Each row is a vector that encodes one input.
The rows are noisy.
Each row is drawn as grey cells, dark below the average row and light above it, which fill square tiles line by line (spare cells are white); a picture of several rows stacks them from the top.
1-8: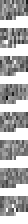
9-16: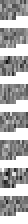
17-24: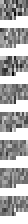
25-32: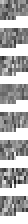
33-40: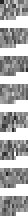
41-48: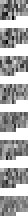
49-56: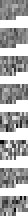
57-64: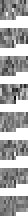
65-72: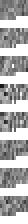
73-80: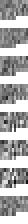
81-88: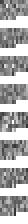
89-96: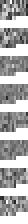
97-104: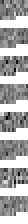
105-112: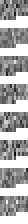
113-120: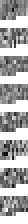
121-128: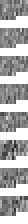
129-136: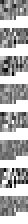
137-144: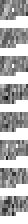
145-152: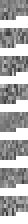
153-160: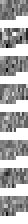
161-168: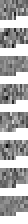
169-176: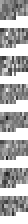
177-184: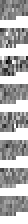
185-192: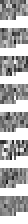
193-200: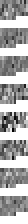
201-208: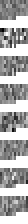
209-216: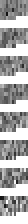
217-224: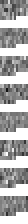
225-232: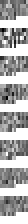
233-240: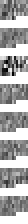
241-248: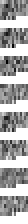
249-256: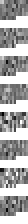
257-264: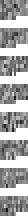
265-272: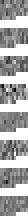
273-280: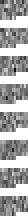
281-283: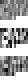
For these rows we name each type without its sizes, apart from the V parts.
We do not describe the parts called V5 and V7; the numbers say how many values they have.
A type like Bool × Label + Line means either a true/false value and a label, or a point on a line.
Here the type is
(Bool × V5 + V7) × Line.
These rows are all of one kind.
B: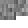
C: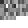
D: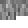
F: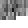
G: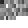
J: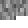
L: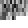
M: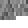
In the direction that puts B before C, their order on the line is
B, G, D, J, M, C, L, F.
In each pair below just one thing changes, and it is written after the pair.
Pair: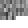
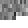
the value of V5
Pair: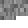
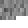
the value of V5
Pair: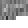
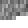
the place on the line
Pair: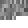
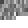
the place on the line
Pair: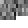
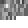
the value of V5
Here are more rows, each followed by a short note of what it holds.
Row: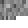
a point on a line, a true/false value and a value of V5
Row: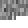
a point on a line, a true/false value and a value of V5
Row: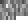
a point on a line, a true/false value and a value of V5
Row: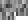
a point on a line and a value of V7
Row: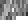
a point on a line and a value of V7
